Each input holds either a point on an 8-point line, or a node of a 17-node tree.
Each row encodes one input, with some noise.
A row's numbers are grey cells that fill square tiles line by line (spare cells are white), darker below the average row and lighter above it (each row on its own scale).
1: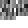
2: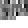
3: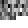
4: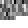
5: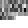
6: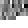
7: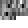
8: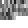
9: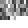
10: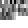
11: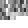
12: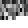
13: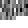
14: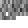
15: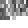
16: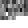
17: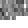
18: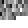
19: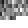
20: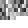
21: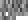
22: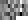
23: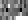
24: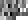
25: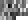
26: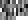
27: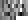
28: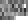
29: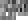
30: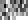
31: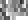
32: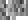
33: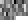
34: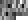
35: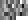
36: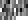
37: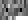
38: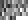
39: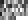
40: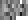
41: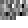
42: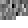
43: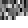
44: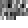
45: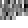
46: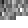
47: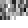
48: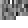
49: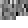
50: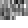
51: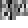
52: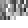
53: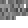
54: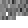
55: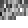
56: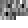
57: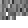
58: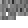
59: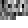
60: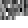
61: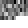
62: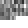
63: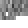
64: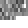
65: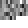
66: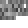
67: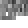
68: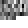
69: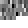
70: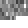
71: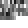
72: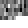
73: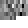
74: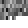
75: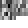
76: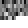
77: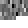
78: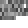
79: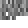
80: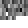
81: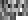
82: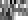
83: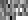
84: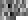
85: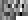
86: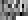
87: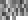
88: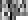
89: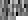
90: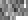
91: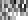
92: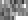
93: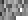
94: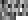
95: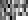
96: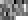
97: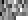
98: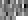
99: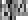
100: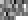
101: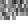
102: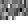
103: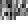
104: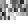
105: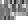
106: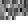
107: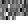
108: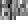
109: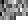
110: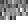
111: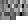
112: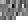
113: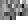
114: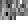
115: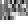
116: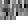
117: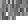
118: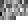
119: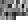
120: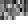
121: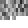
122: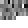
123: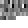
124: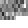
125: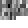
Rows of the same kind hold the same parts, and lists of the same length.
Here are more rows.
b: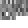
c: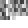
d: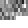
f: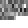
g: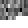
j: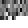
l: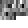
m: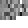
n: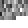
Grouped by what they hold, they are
b, c, d, f, g, j
l, m, n

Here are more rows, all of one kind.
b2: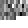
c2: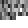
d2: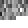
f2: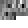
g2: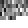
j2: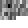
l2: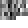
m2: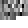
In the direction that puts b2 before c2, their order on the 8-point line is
l2, j2, f2, b2, m2, c2, g2, d2.
